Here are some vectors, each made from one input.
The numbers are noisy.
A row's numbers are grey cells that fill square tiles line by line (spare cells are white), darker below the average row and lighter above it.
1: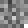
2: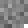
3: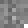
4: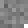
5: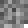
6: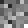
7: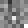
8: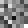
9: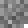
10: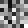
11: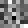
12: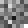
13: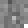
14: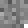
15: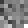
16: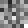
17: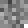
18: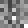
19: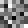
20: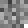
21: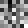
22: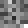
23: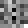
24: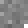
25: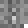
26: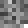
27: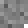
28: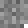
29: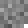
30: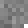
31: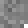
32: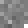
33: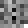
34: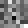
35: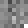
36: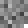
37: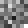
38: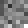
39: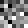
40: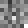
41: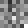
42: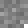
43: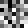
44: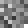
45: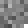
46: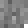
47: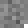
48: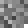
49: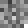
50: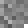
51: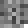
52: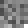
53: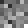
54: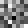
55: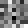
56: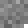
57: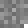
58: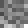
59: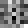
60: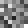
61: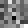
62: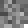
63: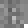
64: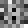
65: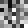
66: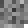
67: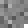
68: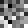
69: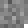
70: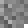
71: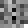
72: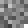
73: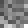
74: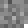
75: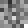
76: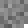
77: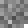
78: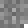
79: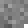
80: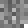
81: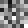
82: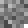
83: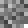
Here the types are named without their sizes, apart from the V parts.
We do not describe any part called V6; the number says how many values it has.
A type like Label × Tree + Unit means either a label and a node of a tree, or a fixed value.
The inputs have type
(Bool × Bool × Bool + Unit) × Line + V6.
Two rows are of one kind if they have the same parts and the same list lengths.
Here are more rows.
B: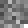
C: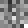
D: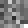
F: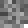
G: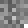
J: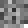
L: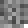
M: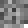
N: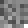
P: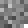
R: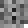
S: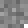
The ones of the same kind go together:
B, D, F, J, L, M, N, R
C
G, P, S

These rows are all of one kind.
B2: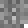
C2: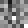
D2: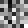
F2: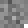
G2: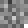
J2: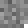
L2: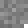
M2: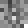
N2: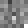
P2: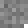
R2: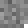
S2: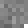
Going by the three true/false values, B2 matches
D2, P2 and S2.
